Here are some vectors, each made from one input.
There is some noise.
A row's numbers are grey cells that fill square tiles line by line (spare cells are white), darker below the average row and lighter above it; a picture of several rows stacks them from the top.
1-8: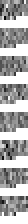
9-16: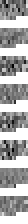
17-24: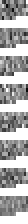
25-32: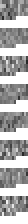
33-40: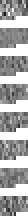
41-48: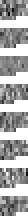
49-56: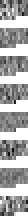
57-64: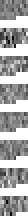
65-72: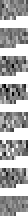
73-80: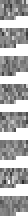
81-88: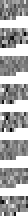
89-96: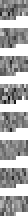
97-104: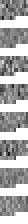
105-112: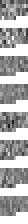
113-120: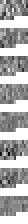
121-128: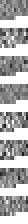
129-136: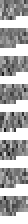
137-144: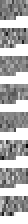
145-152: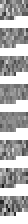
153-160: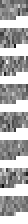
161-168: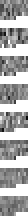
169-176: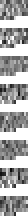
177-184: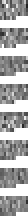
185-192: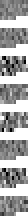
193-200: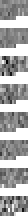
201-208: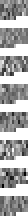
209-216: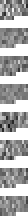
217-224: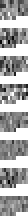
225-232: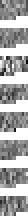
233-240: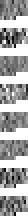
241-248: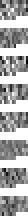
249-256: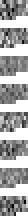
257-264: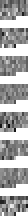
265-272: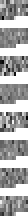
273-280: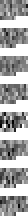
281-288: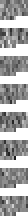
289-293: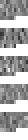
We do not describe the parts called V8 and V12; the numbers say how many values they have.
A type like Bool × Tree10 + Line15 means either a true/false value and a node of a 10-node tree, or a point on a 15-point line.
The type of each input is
Bool × (Line4 × Line4 + V12) + V8.
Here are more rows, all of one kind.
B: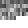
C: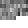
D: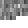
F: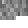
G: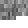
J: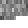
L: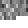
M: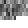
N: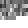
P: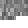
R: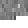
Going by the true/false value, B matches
C, D, J and R.
